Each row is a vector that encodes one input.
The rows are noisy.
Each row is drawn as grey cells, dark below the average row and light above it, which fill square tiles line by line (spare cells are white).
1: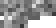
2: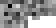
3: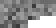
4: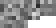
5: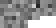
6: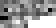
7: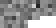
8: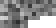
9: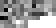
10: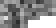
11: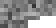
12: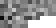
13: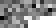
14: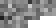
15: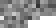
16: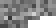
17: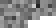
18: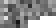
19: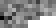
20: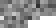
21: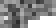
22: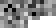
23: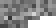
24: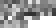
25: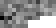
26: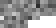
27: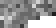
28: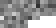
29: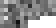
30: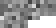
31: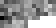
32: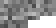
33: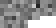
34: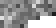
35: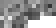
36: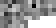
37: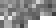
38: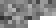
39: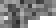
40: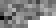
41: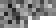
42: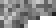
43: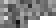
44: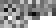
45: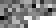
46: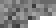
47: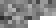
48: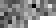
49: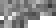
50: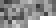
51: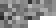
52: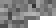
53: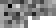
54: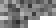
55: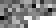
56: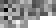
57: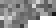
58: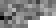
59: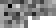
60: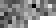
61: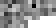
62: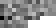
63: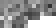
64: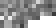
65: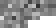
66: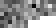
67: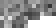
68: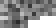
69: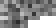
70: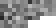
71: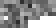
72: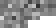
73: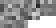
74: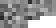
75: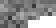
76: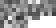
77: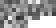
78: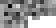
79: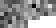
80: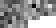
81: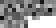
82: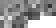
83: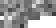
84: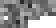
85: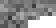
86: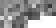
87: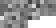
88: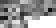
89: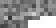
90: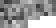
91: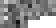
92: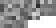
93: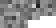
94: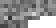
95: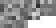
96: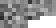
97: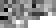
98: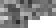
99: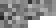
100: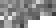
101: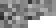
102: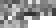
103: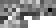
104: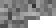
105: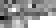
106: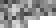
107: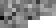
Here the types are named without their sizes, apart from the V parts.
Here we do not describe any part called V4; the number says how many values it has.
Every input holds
a point on a line, together with either a point on a line, or a value of V4.
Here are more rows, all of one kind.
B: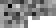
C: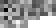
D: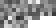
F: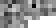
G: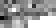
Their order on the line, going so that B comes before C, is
B, F, G, C, D.
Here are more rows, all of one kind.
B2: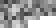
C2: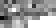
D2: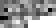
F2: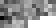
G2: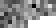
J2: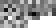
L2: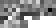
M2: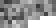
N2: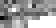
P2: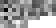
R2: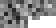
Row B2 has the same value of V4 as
C2 and N2.
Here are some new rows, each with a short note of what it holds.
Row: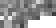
a point on each of two lines
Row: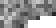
a point on each of two lines
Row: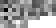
a point on a line and a value of V4
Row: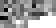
a point on a line and a value of V4
